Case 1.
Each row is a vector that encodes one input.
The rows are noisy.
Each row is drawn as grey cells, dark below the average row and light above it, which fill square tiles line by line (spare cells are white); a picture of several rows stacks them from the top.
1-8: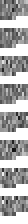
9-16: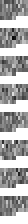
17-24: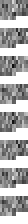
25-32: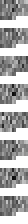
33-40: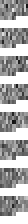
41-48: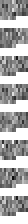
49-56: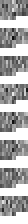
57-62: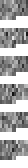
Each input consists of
either a point on an 8-point circle, or a point on a 5-point line.
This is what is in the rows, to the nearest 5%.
About 55% of them hold a point on an 8-point circle. The rest hold a point on a 5-point line.
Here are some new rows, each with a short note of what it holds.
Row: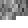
a point on an 8-point circle
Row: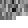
a point on a 5-point line
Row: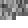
a point on an 8-point circle
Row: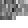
a point on a 5-point line
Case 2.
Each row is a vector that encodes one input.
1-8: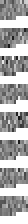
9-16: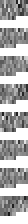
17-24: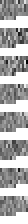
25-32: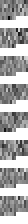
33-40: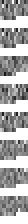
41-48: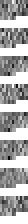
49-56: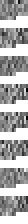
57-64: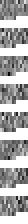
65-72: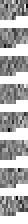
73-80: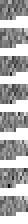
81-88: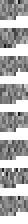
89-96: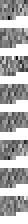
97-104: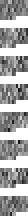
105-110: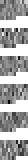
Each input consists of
either a point on an 8-point circle, or a point on a 13-point line.
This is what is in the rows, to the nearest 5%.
About 35% of them hold a point on an 8-point circle. The rest hold a point on a 13-point line.
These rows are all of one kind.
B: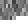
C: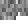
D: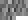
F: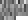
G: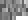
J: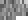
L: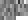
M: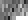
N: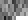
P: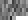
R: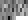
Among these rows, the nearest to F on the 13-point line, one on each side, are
C and L.
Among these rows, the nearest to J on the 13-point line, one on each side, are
G and L.
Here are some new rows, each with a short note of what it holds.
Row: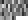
a point on an 8-point circle
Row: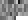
a point on a 13-point line
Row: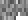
a point on a 13-point line
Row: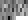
a point on a 13-point line
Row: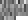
a point on a 13-point line
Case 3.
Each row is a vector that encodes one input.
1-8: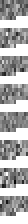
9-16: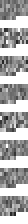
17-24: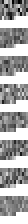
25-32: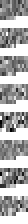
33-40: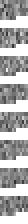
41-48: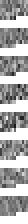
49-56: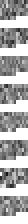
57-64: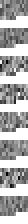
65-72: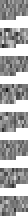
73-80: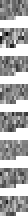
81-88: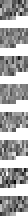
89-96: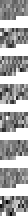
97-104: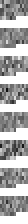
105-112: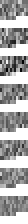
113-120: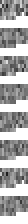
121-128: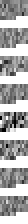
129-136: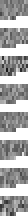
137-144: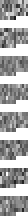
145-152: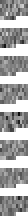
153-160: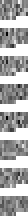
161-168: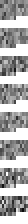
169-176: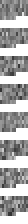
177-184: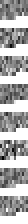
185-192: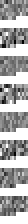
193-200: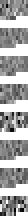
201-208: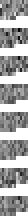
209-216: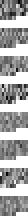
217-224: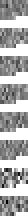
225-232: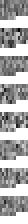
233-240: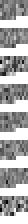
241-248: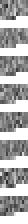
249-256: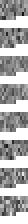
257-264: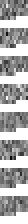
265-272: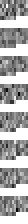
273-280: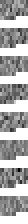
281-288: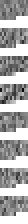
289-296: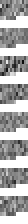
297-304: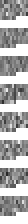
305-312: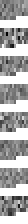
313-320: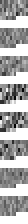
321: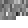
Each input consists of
a list of up to two points on a 19-point line.
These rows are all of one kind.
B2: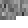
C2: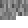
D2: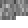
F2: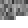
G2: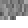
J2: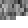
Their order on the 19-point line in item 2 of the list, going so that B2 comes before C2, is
B2, F2, C2, G2, J2, D2.
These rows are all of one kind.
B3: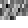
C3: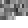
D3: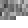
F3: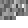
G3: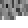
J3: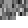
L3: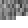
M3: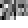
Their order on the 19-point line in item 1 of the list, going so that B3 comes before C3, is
F3, D3, B3, L3, M3, C3, G3, J3.
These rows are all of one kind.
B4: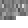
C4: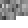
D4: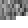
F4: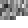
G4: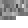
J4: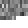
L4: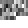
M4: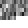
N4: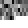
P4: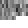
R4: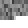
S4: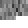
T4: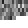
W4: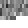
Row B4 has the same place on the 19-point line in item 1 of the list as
C4, G4, J4 and L4.
